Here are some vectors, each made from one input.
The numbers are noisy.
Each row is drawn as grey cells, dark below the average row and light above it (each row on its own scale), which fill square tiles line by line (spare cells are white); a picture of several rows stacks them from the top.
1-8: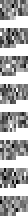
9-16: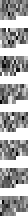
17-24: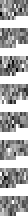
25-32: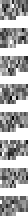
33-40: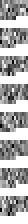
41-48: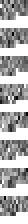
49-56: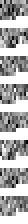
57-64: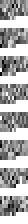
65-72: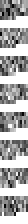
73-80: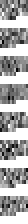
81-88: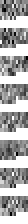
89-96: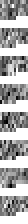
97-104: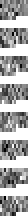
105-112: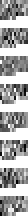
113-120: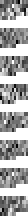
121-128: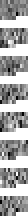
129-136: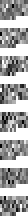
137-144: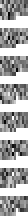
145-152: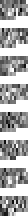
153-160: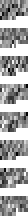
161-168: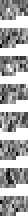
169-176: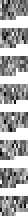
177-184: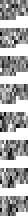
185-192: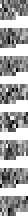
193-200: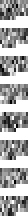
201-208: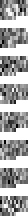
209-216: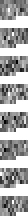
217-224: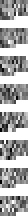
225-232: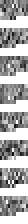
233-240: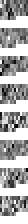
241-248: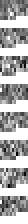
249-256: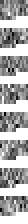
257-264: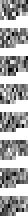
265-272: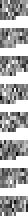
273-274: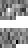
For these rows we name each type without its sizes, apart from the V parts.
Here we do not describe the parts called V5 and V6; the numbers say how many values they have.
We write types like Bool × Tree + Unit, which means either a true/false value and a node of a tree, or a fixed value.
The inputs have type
Bool × V5 + Tree × V6.
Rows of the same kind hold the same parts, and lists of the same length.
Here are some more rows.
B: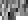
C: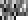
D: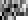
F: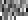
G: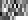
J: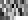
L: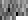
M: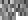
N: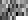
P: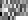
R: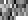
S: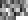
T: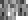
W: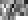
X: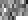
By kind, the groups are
B, C, D, F, L, M, N, R, W, X
G, J, P, S, T

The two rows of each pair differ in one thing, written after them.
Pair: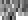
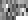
the node of the tree
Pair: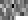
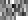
the node of the tree
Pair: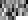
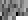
the value of V6
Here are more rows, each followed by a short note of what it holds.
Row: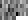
a node of a tree and a value of V6
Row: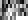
a true/false value and a value of V5
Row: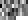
a node of a tree and a value of V6
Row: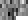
a node of a tree and a value of V6
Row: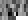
a node of a tree and a value of V6
